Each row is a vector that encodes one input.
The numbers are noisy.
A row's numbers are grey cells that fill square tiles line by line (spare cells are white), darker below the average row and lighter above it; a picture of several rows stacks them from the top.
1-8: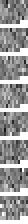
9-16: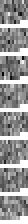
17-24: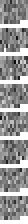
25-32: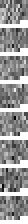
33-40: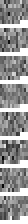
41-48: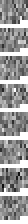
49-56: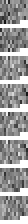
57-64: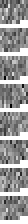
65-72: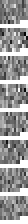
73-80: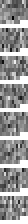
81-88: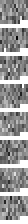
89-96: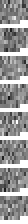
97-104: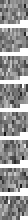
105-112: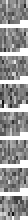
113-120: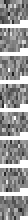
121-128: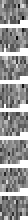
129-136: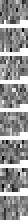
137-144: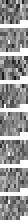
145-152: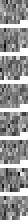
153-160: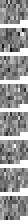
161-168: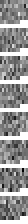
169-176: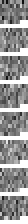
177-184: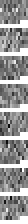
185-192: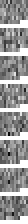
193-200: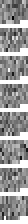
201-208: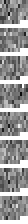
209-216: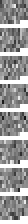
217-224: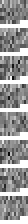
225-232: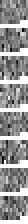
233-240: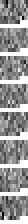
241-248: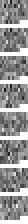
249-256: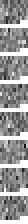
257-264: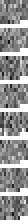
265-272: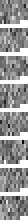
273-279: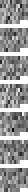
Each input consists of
either a point on an 11-point circle and a true/false value, or a node of an 8-node tree, or a node of each of two 11-node trees.
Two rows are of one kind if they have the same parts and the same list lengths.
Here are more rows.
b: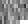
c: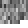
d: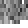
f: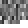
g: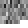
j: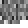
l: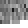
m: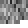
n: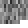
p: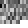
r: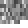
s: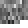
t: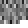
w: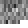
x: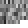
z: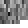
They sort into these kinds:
b, l, s, x, z
c, d, f, j, p, r, t
g, m, n, w

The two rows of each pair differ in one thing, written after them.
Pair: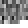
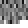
the place on the 11-point circle
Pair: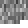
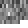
the place on the 11-point circle
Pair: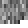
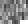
the place on the 11-point circle
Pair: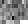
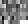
the true/false value
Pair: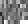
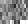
the true/false value
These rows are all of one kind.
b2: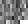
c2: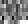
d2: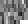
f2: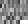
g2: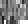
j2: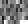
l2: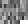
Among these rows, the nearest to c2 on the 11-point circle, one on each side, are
b2 and d2.
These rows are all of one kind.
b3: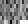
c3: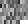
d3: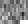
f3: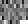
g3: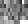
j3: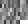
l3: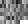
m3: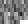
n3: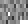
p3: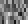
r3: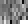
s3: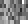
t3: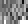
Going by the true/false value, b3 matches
f3, r3 and t3.
